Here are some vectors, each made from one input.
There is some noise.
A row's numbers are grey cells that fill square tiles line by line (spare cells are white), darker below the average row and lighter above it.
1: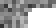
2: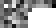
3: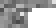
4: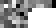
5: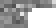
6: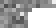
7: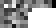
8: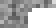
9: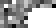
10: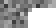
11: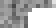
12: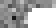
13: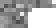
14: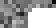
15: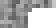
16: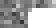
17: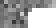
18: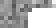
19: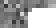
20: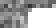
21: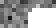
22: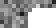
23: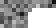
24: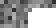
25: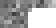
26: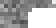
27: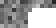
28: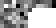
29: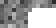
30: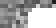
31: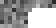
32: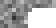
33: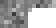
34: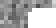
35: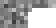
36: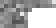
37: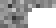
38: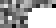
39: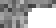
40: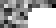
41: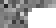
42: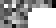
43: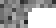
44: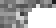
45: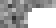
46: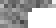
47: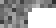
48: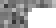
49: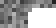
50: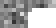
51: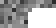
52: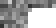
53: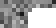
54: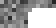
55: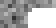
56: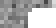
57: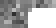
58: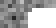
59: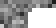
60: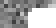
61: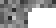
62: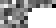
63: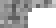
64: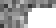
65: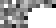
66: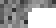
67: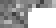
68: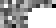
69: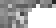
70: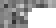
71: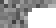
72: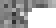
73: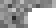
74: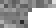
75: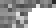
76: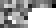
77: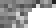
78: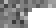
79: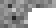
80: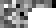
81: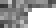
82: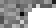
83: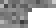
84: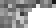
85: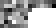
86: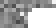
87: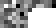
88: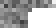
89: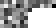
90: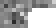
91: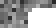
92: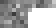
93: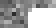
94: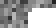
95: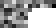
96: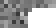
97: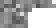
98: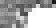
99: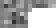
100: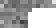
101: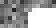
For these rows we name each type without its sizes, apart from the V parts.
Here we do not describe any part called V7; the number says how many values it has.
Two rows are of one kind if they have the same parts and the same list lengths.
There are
2 kinds of row.
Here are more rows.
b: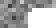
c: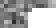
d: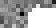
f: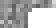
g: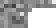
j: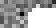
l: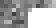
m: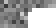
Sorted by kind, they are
b, c, f, g, l, m
d, j

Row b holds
a true/false value and a value of V7.
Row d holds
a point on a line and a true/false value.
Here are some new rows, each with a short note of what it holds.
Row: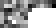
a point on a line and a true/false value
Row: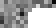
a point on a line and a true/false value
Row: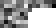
a point on a line and a true/false value
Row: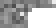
a true/false value and a value of V7
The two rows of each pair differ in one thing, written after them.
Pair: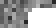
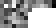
the true/false value
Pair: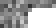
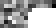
the true/false value
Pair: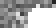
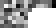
the true/false value
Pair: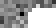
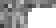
the place on the line
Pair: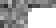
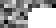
the true/false value
